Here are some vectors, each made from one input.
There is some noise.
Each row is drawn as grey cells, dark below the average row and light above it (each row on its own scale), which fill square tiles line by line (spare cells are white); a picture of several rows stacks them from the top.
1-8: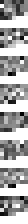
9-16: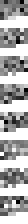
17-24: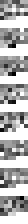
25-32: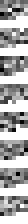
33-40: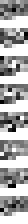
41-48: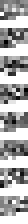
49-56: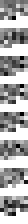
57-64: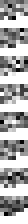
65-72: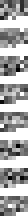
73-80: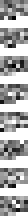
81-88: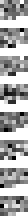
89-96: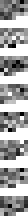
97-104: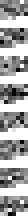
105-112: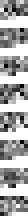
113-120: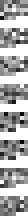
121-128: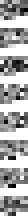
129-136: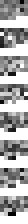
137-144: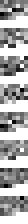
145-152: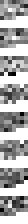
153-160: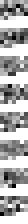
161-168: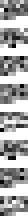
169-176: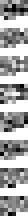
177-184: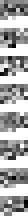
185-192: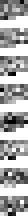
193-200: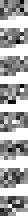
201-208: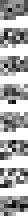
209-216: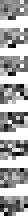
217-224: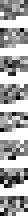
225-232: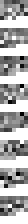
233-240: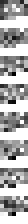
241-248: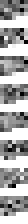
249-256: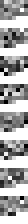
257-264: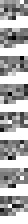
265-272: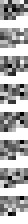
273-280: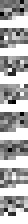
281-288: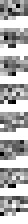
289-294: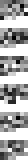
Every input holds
three true/false values, together with a list of up to two points on a 4-point line.
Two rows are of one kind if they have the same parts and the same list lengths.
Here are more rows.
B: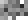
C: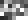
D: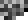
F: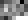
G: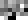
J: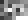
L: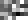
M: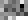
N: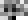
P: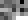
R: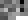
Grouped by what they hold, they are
B, J, L, M
C, D, F, P, R
G, N

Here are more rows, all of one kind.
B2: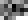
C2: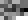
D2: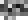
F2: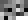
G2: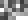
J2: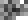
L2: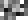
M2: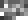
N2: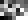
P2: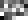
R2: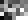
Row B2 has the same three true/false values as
C2 and D2.
